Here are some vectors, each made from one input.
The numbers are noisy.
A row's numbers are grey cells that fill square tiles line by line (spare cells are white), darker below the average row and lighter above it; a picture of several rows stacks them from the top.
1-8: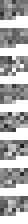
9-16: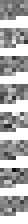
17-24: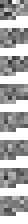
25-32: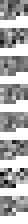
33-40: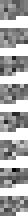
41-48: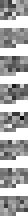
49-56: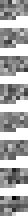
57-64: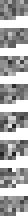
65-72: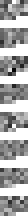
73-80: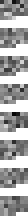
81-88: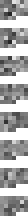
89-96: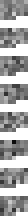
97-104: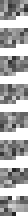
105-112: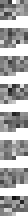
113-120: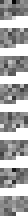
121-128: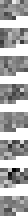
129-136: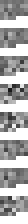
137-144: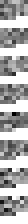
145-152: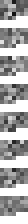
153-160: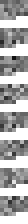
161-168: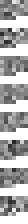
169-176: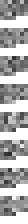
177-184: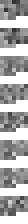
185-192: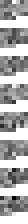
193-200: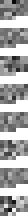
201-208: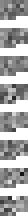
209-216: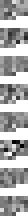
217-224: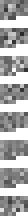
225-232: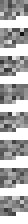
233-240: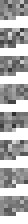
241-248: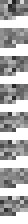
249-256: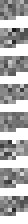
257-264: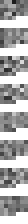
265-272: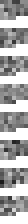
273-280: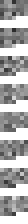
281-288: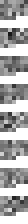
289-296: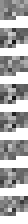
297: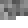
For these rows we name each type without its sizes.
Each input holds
a point on a line.
